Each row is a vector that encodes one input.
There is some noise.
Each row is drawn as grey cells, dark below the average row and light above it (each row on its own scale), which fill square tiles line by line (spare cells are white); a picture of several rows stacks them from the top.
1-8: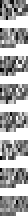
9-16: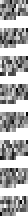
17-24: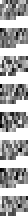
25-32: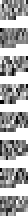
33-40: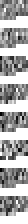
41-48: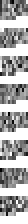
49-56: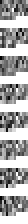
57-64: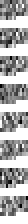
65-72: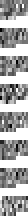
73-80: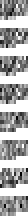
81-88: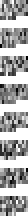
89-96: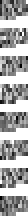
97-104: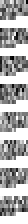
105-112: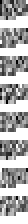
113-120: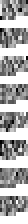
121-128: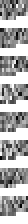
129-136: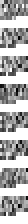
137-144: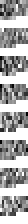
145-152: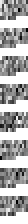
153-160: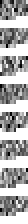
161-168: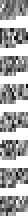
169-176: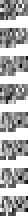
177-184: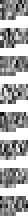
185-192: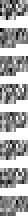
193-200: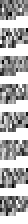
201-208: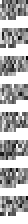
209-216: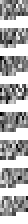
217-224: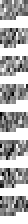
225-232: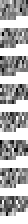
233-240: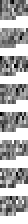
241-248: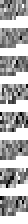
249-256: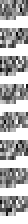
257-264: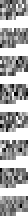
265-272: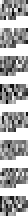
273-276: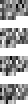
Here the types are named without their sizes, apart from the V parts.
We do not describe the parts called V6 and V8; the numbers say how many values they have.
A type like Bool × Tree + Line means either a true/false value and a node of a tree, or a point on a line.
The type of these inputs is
Bool × V6 + Label × (Tree + V8) + Unit.
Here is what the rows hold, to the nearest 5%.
A few of them hold a fixed value. About 65% of them hold a label, together with either a node of a tree, or a value of V8. The rest hold a true/false value and a value of V6.
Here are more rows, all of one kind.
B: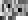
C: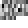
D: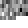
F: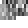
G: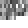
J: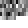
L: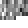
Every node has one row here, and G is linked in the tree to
B and F.
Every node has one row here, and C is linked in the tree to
J.
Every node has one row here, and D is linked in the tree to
F and L.
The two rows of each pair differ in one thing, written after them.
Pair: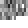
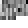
the node of the tree
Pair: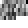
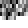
the label
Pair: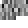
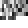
the node of the tree
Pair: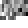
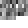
the node of the tree
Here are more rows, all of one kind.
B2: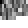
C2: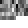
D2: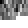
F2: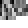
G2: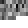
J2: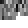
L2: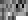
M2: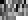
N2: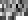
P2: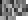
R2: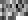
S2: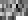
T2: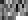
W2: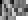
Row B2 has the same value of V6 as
C2, F2, R2 and W2.
